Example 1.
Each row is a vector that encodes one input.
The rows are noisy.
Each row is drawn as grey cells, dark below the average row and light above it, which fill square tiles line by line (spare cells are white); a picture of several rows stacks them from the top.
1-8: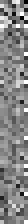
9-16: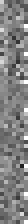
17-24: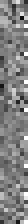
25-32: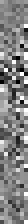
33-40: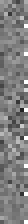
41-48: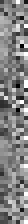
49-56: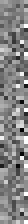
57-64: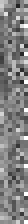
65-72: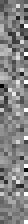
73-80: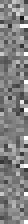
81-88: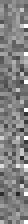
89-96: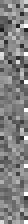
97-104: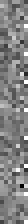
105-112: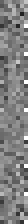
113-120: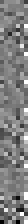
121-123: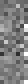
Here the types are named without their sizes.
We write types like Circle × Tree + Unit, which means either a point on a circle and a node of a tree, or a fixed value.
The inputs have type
List(Line) + Tree.
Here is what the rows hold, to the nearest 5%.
About 35% of them hold a node of a tree. The rest are lists of points on a line.
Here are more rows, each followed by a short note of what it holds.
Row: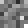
the empty list
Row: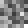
the empty list
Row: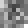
a list of two items
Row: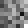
a list of one item
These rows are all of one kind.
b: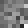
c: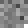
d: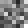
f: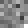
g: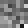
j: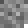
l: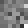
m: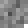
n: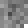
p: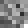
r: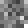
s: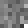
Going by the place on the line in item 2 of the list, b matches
d and l.
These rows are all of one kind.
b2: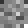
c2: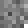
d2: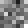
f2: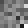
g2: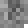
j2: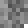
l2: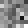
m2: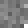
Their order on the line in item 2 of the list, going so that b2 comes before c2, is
l2, g2, j2, m2, f2, b2, c2, d2.
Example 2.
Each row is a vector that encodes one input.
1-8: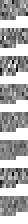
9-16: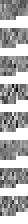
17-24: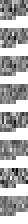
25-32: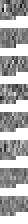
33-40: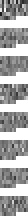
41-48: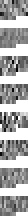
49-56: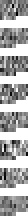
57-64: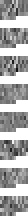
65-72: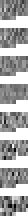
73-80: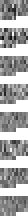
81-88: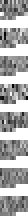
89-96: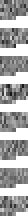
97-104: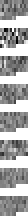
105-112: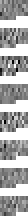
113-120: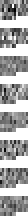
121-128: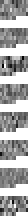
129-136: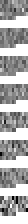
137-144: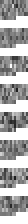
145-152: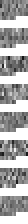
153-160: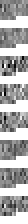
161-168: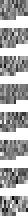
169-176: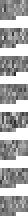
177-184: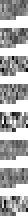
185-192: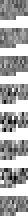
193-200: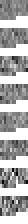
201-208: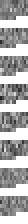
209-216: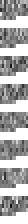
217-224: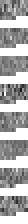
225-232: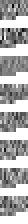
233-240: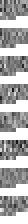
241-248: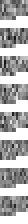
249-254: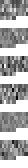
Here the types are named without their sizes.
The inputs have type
Bool × Bool × Bool + List(Line).
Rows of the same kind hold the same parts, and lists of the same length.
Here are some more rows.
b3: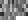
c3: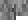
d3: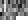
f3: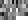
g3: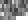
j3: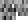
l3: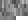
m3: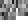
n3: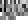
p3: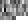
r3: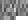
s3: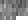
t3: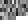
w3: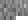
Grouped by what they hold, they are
b3, f3, j3, m3, r3, w3
c3
d3, l3, n3, t3
g3, p3, s3

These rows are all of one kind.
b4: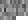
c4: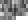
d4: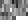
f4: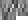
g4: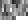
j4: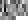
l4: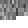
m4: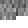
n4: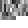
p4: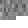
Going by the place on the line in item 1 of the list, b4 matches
c4, j4, m4 and p4.
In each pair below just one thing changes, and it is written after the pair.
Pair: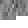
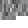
the place on the line in item 1 of the list
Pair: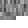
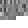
the place on the line in item 1 of the list
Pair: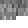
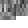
the place on the line in item 2 of the list
